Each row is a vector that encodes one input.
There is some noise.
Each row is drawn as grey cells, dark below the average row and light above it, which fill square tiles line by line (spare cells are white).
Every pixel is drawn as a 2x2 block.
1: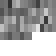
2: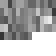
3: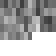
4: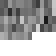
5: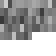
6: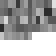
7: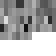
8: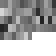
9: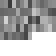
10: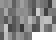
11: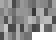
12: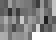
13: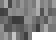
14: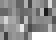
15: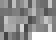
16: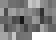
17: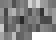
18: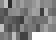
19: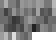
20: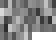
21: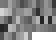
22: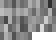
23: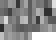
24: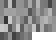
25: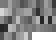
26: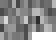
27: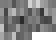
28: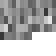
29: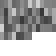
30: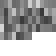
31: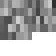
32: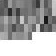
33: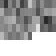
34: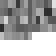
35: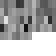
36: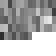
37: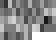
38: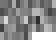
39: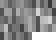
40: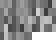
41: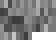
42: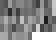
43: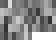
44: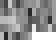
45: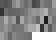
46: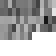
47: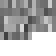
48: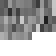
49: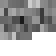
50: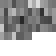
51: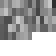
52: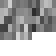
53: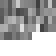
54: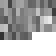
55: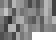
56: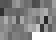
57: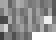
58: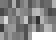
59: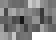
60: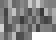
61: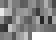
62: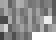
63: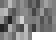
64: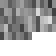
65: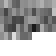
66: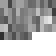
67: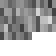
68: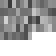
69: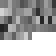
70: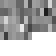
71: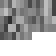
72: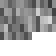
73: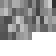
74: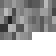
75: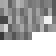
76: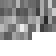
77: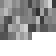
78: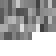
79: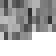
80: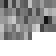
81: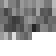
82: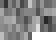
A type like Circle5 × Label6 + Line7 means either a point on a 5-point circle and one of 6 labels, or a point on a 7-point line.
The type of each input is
(Circle6 + Line4) × Label5.
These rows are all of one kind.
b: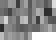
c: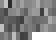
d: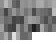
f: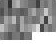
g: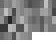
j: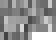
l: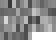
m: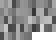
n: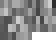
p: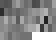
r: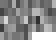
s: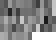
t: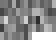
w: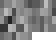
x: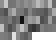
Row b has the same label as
j, l, r and t.
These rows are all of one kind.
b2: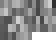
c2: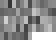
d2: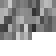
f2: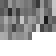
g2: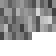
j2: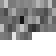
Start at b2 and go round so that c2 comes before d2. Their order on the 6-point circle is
b2, c2, g2, f2, d2, j2.
